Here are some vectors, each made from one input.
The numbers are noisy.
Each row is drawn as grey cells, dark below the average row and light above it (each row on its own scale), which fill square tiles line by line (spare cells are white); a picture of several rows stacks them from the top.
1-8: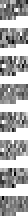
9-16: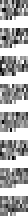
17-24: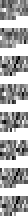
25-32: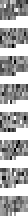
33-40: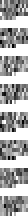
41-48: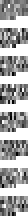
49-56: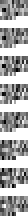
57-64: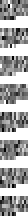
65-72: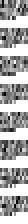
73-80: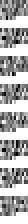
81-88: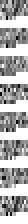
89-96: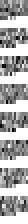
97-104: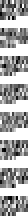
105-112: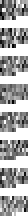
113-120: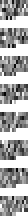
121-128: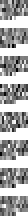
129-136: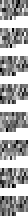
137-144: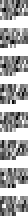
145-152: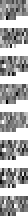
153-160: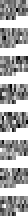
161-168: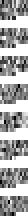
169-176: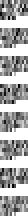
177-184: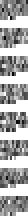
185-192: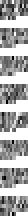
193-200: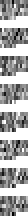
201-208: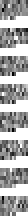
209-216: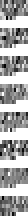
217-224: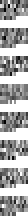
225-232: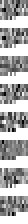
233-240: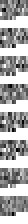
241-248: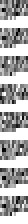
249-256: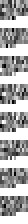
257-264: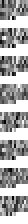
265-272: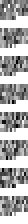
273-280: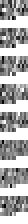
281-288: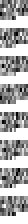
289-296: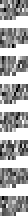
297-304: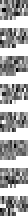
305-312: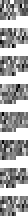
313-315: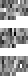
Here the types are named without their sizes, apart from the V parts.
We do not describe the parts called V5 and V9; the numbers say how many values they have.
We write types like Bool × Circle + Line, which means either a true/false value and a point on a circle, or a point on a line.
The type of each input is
(Bool × V5 + V9) × Label × Label.
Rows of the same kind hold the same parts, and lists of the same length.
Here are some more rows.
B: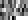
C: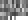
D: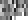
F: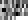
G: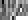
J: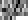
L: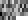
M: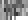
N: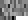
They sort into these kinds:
B, F, G, J, L, M, N
C, D

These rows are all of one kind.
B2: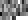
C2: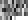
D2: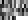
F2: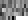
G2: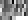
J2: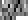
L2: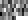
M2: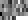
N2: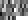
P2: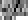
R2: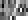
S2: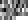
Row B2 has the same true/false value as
D2, F2 and R2.
